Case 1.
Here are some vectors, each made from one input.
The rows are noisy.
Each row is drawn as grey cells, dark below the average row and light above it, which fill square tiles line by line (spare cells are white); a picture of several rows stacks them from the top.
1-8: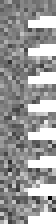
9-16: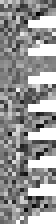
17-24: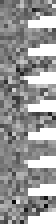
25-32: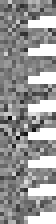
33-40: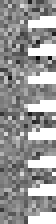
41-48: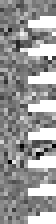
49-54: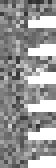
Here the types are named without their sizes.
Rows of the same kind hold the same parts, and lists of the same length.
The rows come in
2 kinds.
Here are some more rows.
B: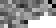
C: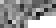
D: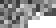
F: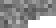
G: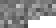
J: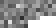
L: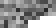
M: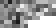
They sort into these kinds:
B, F, G, J, L
C, D, M

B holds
a point on a circle and a point on a line.
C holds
a point on a line.
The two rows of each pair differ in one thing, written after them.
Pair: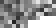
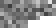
the place on the line
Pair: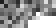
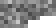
the place on the circle
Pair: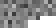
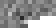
the place on the circle
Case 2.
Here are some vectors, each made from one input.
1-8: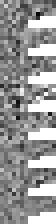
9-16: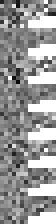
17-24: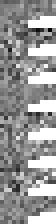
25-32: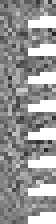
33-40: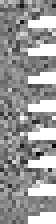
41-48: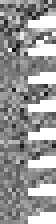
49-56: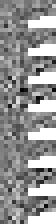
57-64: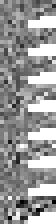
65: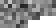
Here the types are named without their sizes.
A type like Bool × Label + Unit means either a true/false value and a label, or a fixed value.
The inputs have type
(Circle + Unit) × Line.
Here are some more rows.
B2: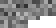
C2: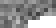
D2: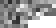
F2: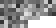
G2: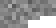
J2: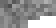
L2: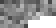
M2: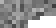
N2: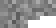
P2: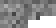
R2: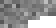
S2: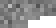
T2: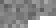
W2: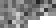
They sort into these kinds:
B2, C2, J2, L2, P2, R2, T2, W2
D2, F2, G2, M2, N2, S2

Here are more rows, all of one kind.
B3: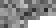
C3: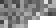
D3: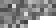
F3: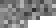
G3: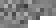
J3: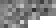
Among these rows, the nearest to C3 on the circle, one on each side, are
D3 and F3.
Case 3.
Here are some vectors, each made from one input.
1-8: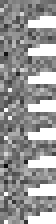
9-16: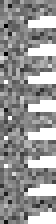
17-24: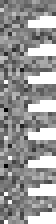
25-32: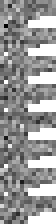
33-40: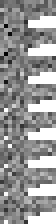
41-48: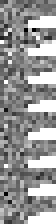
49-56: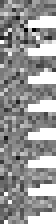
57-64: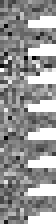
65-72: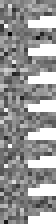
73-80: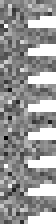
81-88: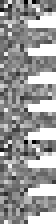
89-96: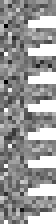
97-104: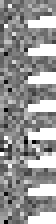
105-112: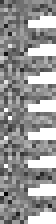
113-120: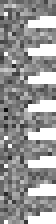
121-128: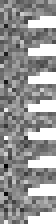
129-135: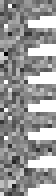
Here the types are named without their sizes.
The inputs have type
List(Line).
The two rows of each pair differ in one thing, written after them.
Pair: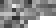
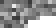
the place on the line in item 1 of the list
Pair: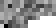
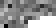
the place on the line in item 1 of the list
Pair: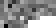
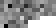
the place on the line in item 2 of the list
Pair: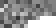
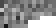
the place on the line in item 2 of the list
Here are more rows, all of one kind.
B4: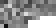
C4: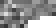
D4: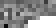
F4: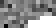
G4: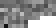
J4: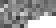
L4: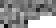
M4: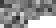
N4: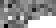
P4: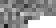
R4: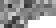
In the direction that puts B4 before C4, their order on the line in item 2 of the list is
B4, L4, P4, G4, N4, D4, F4, C4, J4, R4, M4.
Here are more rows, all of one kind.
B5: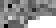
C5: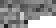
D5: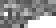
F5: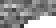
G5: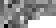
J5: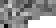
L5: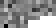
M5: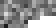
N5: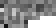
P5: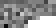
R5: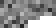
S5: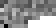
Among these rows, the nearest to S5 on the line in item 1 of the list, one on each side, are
J5 and N5.
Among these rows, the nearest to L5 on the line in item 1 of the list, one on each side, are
B5 and R5.
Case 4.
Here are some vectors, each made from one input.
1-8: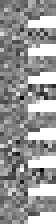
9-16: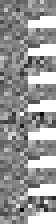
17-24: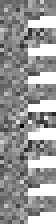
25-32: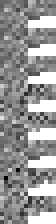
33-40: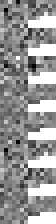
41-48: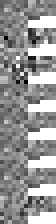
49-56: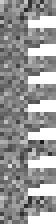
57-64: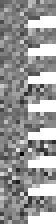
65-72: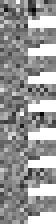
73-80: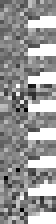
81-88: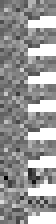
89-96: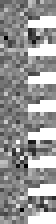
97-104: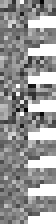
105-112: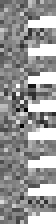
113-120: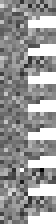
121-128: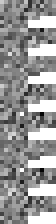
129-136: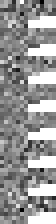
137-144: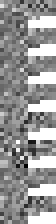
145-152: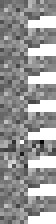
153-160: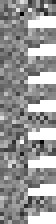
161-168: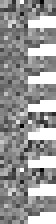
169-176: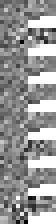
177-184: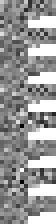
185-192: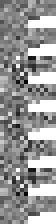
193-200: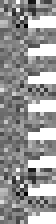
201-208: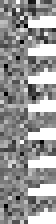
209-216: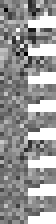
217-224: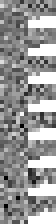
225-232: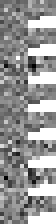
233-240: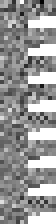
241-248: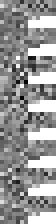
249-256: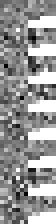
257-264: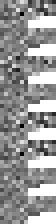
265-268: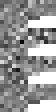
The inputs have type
Line10 + Line11.
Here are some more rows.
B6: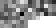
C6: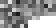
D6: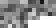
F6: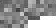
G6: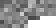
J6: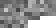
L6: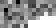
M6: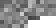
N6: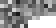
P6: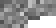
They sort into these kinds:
B6, C6, D6, L6, N6
F6, G6, J6, M6, P6

